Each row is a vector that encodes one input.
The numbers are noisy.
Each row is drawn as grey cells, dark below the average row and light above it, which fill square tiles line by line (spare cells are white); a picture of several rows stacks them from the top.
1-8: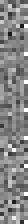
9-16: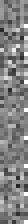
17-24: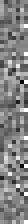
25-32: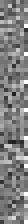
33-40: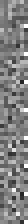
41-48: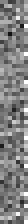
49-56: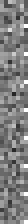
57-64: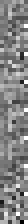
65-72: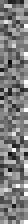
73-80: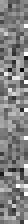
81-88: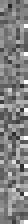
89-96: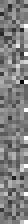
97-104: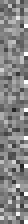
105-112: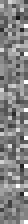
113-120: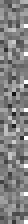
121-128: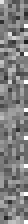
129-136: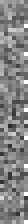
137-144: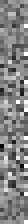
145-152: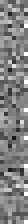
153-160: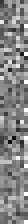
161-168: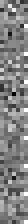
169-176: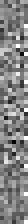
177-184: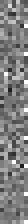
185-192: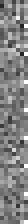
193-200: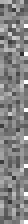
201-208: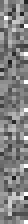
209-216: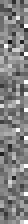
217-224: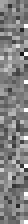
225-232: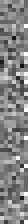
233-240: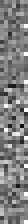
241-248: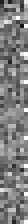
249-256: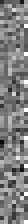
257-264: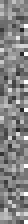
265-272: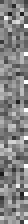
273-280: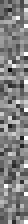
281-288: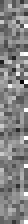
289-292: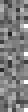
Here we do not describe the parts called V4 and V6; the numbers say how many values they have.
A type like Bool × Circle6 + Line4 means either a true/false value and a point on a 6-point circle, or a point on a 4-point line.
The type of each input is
Label7 × V4 × V6 + List2(Line10).
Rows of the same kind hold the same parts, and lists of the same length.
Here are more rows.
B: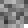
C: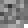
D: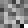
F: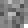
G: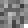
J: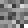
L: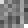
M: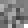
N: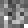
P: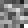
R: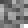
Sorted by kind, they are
B, C, L, R
D, J, P
F, G, M
N

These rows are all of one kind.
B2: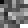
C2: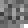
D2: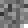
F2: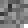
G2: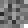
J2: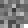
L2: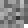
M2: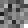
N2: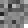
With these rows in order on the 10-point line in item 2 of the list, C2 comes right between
F2 and G2.
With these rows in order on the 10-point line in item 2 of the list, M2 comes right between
J2 and L2.
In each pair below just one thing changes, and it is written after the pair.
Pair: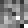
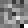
the value of V4
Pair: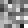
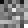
the value of V4
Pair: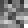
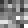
the value of V4
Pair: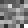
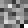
the value of V6
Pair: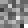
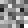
the label
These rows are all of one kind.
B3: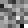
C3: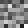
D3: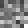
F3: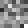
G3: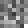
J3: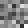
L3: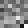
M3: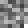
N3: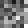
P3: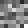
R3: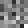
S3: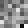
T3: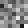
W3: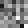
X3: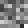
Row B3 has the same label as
D3, M3, P3 and T3.
